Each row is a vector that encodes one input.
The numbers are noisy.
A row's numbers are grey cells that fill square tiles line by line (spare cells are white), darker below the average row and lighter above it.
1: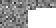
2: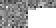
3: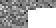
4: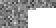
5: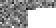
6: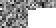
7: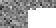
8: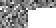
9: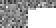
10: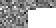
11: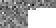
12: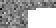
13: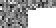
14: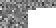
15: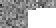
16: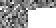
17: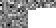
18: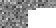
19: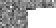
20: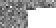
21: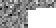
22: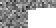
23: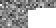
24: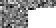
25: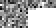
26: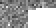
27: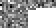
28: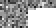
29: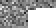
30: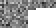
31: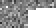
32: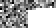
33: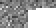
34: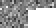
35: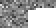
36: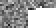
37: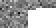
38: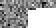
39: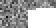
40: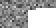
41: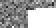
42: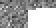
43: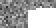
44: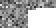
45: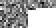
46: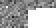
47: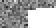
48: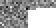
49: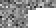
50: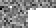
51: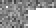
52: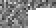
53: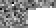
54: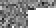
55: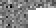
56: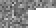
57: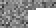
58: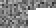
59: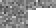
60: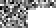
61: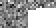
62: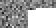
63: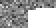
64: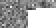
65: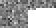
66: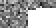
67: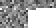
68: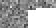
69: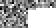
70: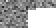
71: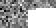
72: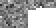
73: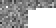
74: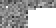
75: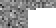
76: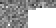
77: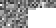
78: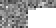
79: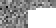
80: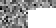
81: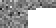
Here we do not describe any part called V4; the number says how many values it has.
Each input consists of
a point on a 5-point line and a true/false value, together with a list of up to two values of V4.
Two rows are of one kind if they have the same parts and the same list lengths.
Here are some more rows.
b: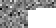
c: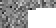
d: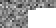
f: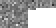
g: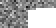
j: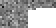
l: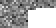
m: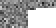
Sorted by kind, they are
b
c, f, g, j, m
d, l

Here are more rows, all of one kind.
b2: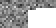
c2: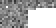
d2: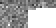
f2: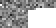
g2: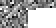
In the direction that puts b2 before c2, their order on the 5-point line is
d2, f2, b2, c2, g2.
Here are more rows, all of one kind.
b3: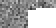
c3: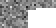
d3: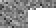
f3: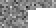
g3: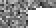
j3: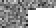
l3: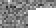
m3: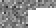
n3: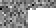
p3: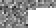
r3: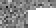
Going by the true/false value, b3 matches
g3 and j3.
